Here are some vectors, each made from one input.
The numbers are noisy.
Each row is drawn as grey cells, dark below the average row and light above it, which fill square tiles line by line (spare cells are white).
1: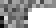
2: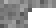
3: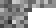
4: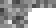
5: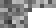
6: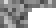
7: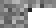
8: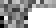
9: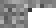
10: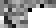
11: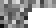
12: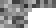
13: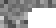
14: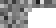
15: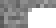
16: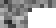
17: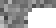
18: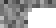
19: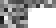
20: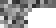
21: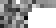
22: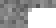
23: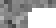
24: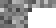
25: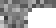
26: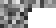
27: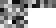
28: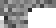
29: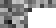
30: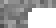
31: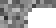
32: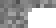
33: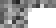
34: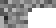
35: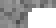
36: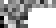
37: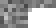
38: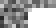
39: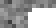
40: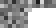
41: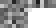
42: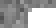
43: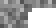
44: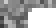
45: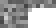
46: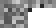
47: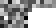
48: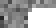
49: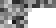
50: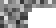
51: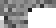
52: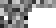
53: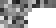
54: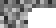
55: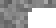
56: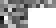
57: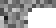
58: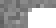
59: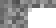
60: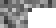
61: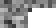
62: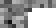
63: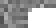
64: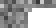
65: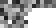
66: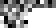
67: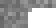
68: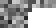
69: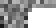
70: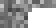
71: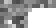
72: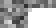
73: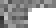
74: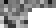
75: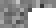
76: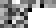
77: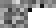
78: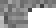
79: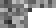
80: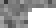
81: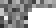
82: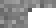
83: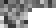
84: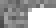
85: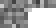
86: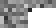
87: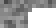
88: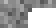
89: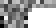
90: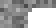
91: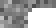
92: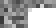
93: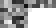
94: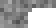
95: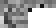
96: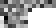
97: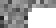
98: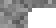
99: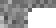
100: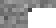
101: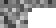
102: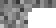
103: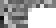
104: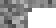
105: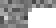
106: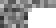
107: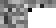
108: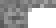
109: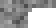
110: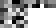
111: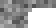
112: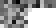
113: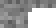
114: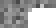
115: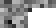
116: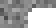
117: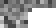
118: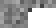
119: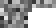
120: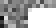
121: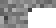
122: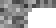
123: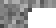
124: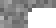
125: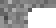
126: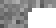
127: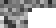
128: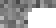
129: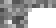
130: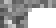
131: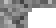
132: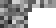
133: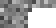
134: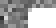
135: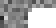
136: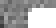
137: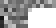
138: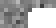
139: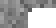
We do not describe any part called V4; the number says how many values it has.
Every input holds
a list of up to two items, each a true/false value and a value of V4.
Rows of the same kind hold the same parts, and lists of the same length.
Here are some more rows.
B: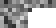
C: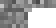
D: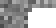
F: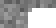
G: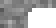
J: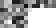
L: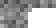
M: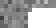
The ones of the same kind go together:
B, D, F, L, M
C
G, J

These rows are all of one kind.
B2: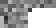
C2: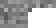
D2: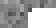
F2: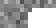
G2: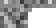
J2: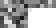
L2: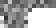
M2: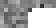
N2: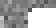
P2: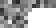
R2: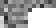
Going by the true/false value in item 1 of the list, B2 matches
C2 and P2.
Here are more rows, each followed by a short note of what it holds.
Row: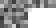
the empty list
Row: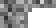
the empty list
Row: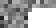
a list of two items
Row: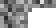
the empty list
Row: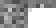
a list of two items
